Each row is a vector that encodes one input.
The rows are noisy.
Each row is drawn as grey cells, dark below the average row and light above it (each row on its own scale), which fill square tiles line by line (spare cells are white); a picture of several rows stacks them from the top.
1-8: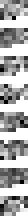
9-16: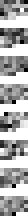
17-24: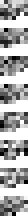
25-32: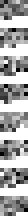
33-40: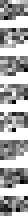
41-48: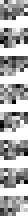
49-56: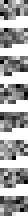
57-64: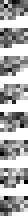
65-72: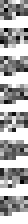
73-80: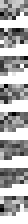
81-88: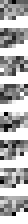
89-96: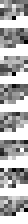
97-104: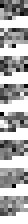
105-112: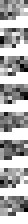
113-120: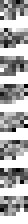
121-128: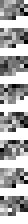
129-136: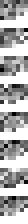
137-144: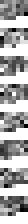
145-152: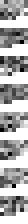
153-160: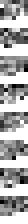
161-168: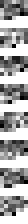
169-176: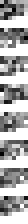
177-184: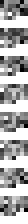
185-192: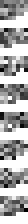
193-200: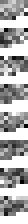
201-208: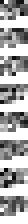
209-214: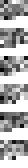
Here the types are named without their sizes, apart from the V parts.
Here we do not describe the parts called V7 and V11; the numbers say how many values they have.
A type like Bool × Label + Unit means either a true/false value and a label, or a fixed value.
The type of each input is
Bool × Bool × Bool + (Line + V7) × V11.
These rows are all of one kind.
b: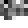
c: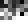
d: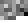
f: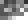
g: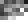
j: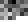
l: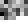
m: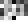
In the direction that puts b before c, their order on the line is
j, b, c, d, l, f, g, m.
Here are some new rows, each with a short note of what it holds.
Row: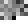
three true/false values
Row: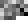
three true/false values
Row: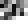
three true/false values
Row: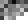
a point on a line and a value of V11
